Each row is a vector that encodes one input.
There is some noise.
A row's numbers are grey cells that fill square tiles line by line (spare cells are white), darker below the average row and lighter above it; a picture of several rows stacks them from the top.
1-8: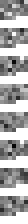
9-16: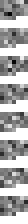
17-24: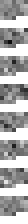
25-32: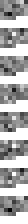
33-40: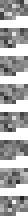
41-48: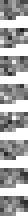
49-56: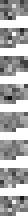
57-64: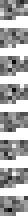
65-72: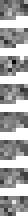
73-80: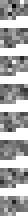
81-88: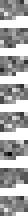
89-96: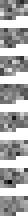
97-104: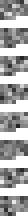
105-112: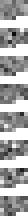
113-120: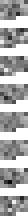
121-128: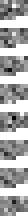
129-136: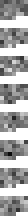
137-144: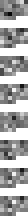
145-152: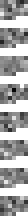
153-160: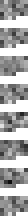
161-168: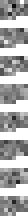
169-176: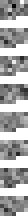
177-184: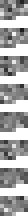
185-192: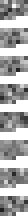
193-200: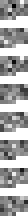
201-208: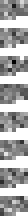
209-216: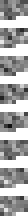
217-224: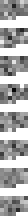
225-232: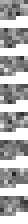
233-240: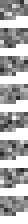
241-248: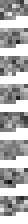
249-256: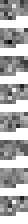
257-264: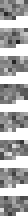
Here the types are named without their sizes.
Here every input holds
either a fixed value, or four true/false values.
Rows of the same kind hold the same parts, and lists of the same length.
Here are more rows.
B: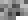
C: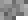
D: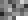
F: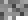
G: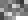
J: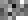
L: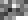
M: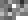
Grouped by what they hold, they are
B, C, D, F, G, J, M
L

